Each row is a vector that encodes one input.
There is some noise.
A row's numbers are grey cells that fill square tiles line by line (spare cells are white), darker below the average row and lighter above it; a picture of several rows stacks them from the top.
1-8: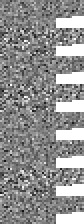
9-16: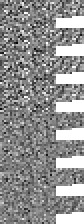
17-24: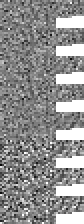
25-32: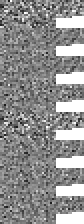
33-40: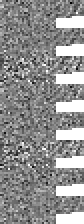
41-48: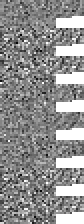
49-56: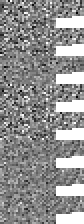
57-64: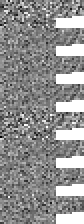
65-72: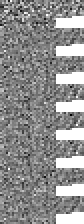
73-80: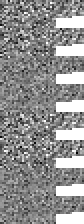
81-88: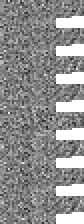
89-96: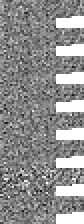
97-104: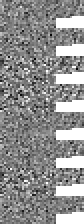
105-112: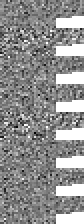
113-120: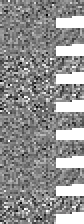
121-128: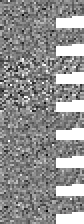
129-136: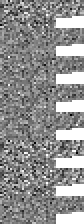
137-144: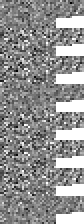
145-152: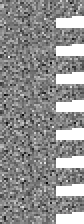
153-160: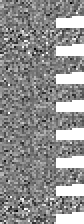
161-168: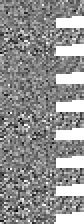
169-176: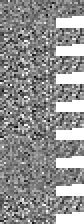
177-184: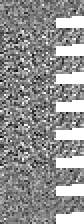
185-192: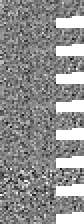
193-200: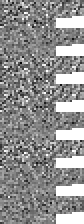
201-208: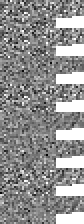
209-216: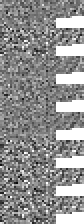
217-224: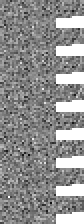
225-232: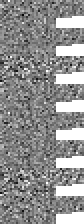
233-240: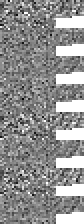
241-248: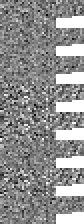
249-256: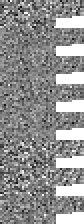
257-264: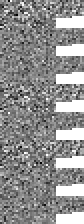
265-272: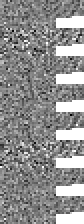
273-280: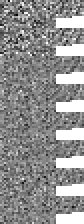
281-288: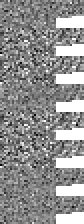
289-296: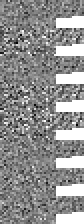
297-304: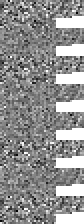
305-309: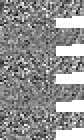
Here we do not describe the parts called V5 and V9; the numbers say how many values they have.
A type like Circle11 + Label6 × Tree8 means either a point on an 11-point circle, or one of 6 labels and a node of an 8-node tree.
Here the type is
(Line6 + Line7) × Tree10 + V5 × V9.
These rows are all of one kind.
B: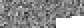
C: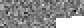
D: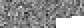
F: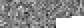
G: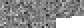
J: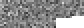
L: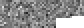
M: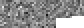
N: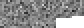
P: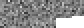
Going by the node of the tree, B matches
D, F, L and M.
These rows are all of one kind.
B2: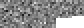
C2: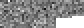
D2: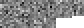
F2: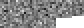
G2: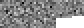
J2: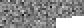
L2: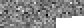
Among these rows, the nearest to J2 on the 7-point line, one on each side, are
B2 and F2.
